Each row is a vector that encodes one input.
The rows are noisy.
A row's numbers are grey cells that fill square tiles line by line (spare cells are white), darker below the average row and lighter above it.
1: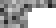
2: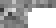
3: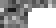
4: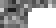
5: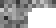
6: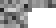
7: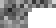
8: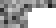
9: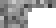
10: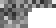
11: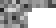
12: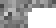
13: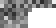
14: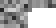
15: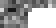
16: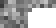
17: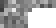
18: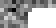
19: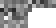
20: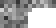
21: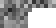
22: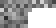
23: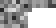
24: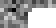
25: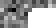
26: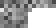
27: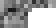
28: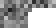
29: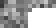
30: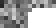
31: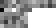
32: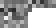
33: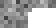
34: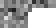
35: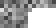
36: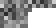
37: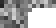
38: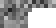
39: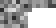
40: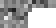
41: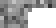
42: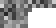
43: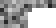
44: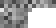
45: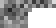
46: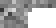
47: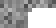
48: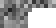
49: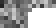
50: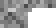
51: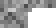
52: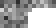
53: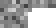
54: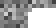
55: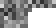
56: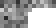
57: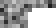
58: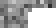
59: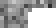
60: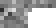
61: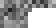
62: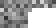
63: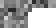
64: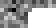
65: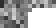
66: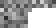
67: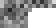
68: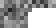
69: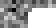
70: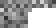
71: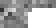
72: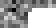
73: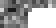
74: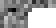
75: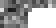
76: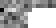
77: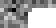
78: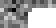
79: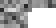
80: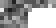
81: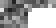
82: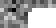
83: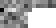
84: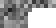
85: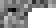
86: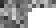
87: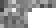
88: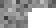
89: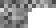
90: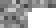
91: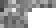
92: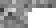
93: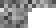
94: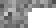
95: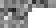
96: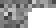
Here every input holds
a point on a 4-point line, together with either a point on a 4-point line, or a point on a 5-point line.
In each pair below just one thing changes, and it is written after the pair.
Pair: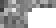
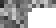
the place on the 4-point line
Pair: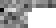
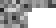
the place on the 5-point line
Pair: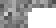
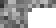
the place on the 5-point line
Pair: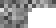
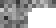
the place on the 5-point line
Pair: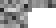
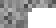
the place on the 4-point line
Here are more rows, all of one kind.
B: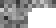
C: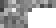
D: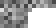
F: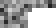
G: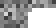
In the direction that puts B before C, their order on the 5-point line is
F, B, D, G, C.
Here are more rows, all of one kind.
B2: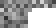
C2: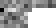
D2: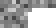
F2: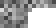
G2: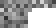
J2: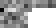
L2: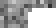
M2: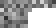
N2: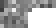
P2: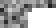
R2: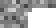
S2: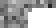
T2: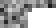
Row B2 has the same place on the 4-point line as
F2, G2 and M2.
